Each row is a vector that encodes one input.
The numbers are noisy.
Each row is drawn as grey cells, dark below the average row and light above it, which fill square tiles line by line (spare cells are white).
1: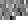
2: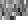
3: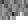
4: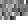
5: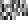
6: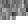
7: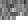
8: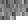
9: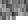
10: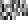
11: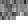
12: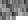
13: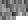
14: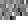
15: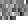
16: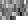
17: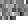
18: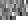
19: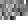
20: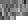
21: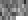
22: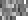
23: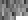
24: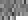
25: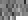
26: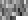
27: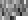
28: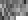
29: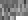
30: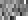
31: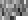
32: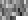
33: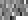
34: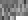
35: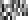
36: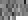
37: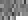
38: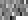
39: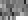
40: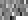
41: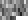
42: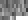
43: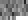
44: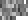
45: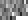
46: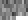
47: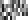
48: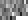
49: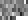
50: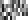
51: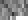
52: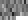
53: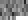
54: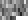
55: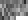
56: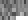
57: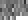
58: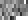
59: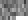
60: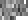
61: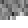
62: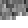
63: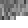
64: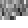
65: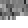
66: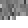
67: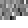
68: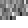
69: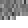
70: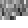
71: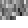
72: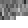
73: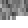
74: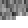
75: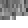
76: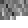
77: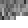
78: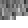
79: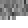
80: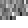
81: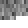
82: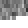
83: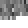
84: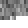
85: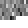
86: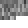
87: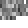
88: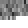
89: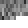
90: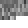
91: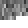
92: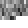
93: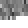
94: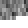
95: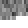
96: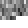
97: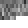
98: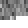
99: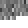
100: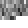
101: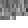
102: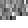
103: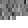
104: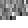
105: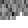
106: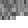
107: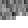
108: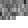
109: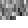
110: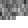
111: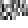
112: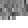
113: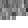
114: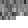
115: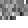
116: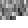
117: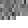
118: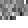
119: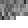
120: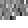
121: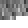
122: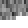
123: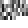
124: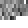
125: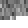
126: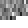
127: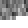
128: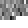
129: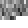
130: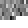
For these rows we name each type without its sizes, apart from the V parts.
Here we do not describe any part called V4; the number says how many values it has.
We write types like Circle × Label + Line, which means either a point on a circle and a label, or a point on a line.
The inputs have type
List(Bool × V4).
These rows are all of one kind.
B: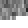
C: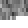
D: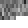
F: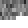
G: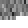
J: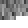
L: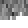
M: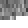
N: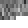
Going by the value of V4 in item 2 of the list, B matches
D, M and N.
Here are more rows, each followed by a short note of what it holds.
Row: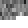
a list of two items
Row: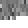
a list of two items
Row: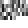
the empty list
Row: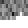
a list of two items
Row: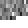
a list of one item
